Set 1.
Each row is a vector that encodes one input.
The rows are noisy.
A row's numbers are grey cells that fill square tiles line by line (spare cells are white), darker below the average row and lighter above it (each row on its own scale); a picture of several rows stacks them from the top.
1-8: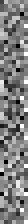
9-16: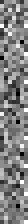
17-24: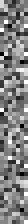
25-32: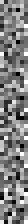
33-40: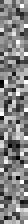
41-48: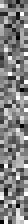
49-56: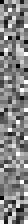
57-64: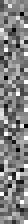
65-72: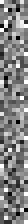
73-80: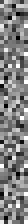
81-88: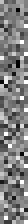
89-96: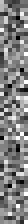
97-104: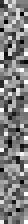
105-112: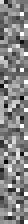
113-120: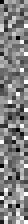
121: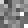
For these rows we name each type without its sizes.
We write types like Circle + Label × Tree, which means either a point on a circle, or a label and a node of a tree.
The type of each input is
List(Line).
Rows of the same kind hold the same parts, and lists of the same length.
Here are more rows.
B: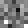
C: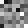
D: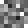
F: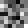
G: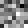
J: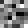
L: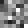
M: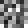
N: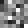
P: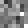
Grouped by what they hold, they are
B, C, D, F, G, P
J, M
L, N

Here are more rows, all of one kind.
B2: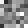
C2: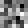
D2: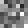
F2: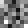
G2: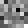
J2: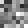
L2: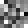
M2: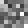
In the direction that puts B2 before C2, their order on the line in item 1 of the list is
J2, B2, G2, F2, C2, L2, M2, D2.
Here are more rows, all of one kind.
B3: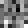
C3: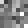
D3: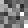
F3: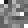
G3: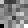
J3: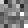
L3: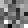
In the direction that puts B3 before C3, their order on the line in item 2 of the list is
B3, L3, G3, D3, C3, F3, J3.
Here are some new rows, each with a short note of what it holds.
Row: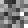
a list of two items
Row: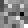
a list of one item
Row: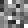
the empty list
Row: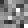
the empty list
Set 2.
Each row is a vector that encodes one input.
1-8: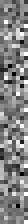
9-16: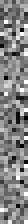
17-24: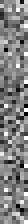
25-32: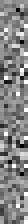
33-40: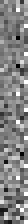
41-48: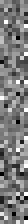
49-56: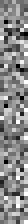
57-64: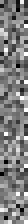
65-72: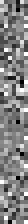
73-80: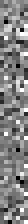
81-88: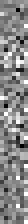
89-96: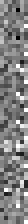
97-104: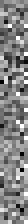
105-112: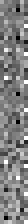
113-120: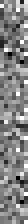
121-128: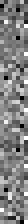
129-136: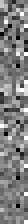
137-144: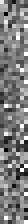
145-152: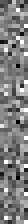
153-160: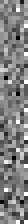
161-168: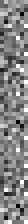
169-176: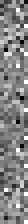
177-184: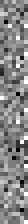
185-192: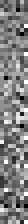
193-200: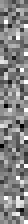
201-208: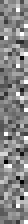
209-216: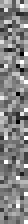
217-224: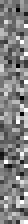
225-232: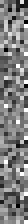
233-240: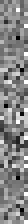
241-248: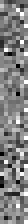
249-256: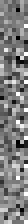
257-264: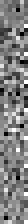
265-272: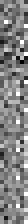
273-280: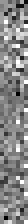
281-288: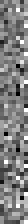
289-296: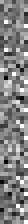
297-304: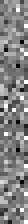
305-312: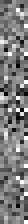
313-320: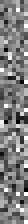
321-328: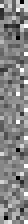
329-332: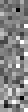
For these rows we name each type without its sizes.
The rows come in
3 kinds.
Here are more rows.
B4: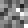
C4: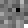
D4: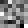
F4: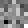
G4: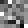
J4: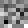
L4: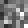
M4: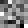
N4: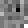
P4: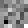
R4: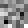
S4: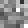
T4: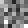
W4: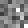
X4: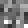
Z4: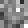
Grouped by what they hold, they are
B4, C4, L4, N4, T4, W4, X4
D4, G4, M4
F4, J4, P4, R4, S4, Z4

